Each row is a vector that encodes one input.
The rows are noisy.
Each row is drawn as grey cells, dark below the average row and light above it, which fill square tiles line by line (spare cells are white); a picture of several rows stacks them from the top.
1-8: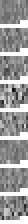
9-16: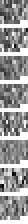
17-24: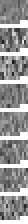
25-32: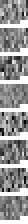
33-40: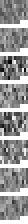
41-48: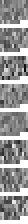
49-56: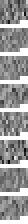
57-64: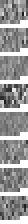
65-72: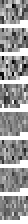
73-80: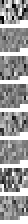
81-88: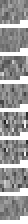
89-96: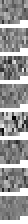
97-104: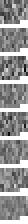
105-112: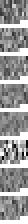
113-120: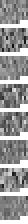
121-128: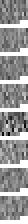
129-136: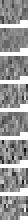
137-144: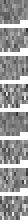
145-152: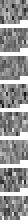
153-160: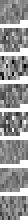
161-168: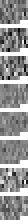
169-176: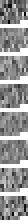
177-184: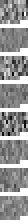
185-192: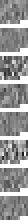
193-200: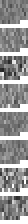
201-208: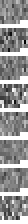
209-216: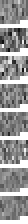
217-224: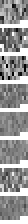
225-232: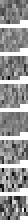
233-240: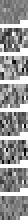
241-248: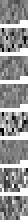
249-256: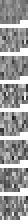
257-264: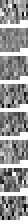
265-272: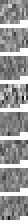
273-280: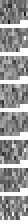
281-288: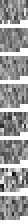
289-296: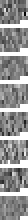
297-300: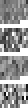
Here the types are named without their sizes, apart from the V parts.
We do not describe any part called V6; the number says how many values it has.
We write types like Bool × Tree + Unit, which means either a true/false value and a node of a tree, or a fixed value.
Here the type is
(Bool × V6 + Tree) × Tree.
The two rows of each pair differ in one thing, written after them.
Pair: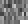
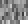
the true/false value
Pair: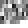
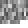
the value of V6
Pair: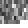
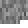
the node of the tree
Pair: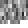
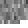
the node of the tree
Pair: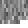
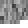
the true/false value
